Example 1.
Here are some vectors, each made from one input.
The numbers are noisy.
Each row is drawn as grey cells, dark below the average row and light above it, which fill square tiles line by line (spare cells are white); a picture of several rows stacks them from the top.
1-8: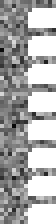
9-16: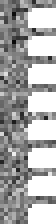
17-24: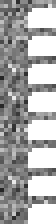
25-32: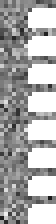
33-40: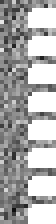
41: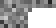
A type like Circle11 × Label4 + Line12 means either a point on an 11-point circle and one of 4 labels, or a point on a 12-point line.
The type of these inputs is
Line4 + Line5.
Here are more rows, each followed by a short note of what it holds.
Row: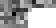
a point on a 4-point line
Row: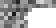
a point on a 4-point line
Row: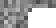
a point on a 5-point line
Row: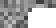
a point on a 5-point line
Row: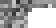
a point on a 4-point line
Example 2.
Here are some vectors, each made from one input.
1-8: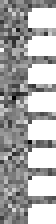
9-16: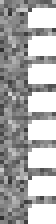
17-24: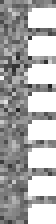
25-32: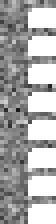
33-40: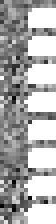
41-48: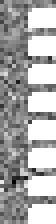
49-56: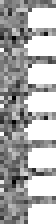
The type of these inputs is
Line4 + Line7.
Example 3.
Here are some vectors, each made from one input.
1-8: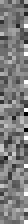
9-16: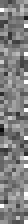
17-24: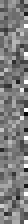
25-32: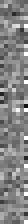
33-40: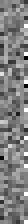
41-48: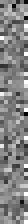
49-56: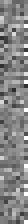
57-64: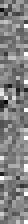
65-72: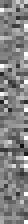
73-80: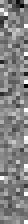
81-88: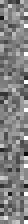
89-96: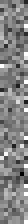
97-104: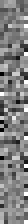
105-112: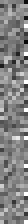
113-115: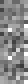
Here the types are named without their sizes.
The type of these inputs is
Line × Tree.
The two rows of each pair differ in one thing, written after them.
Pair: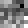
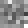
the node of the tree
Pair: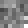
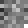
the node of the tree
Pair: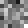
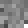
the place on the line
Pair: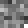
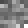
the place on the line
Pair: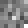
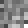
the place on the line
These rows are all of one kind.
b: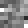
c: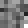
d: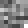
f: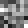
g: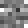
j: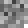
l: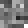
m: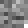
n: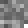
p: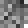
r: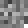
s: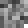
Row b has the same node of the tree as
d, f, j and m.
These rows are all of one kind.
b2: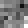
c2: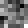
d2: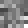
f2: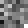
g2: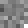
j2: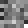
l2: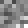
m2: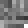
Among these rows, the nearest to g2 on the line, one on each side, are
j2 and m2.
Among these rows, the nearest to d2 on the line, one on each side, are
b2 and l2.
